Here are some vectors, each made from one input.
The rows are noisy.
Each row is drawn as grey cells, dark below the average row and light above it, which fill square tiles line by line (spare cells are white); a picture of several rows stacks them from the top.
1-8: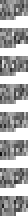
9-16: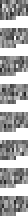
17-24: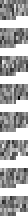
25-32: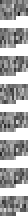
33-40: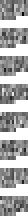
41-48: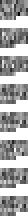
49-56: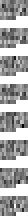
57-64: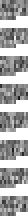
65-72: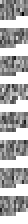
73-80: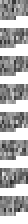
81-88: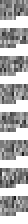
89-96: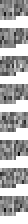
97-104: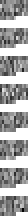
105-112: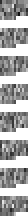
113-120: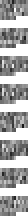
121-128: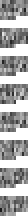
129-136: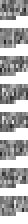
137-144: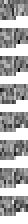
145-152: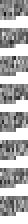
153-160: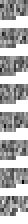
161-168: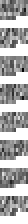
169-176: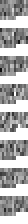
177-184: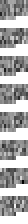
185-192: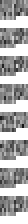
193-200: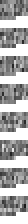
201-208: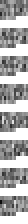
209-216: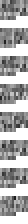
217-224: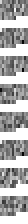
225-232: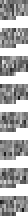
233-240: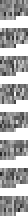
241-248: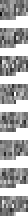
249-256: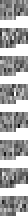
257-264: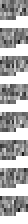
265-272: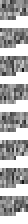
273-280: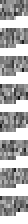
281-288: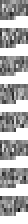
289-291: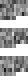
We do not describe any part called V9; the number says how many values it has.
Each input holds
either one of 8 labels and a value of V9, or a point on a 10-point line, or a list of up to three points on a 7-point line.
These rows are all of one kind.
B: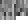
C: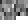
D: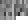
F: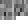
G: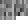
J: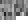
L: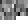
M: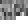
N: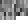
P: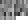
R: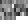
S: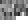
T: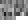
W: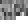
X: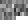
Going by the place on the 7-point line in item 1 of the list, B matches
D, G, N and P.
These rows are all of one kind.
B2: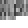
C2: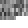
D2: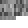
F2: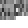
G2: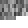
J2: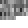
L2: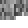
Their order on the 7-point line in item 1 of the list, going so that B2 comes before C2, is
B2, J2, C2, F2, L2, D2, G2.
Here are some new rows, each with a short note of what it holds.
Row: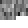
a list of two items
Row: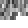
the empty list
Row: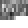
a list of one item
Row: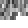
the empty list
